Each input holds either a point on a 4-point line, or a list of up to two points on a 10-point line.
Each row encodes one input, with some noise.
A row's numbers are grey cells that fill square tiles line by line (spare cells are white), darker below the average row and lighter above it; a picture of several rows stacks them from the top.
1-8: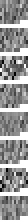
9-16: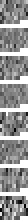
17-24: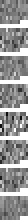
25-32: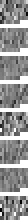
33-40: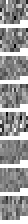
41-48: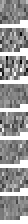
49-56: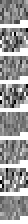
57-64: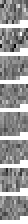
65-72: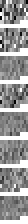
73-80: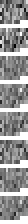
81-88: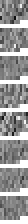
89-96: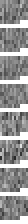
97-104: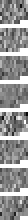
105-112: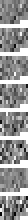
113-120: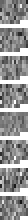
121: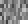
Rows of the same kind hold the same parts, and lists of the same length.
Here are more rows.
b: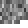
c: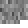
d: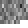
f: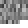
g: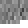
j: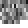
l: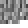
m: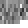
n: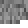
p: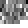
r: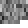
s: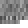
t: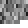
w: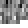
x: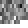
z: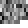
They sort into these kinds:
b, c, d, n, p, x
f, l
g, m, r, s, t, z
j, w

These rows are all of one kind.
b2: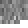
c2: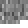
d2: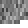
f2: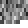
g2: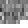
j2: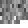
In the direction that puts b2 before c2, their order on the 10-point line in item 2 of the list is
d2, b2, g2, c2, j2, f2.
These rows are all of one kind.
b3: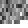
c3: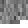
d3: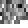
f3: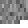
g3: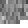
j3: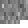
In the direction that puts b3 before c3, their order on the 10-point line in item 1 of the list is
b3, c3, f3, j3, d3, g3.
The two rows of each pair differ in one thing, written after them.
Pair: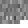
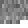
the place on the 10-point line in item 1 of the list
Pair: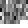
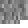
the place on the 10-point line in item 1 of the list
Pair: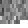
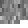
the place on the 10-point line in item 2 of the list
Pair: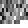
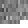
the place on the 10-point line in item 2 of the list
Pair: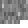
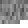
the place on the 10-point line in item 1 of the list
